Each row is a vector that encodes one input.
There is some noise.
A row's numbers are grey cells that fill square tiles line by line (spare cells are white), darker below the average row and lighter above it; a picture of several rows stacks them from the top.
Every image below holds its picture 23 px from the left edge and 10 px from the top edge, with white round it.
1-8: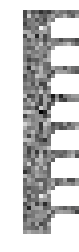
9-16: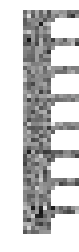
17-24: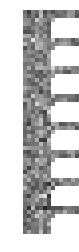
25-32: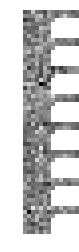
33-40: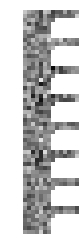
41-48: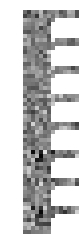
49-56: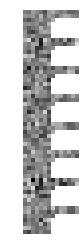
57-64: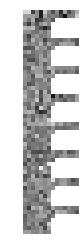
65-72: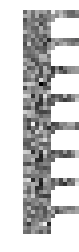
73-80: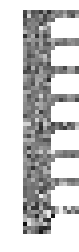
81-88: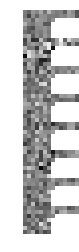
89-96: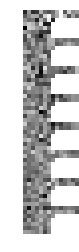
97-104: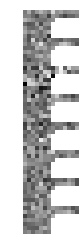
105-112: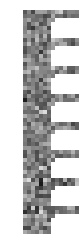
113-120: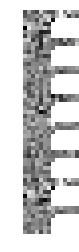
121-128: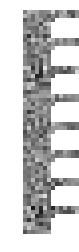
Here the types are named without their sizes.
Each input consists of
a list of points on a line.
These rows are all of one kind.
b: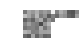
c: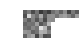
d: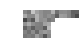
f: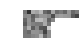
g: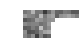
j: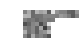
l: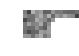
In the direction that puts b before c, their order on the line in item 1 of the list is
f, l, d, g, b, j, c.
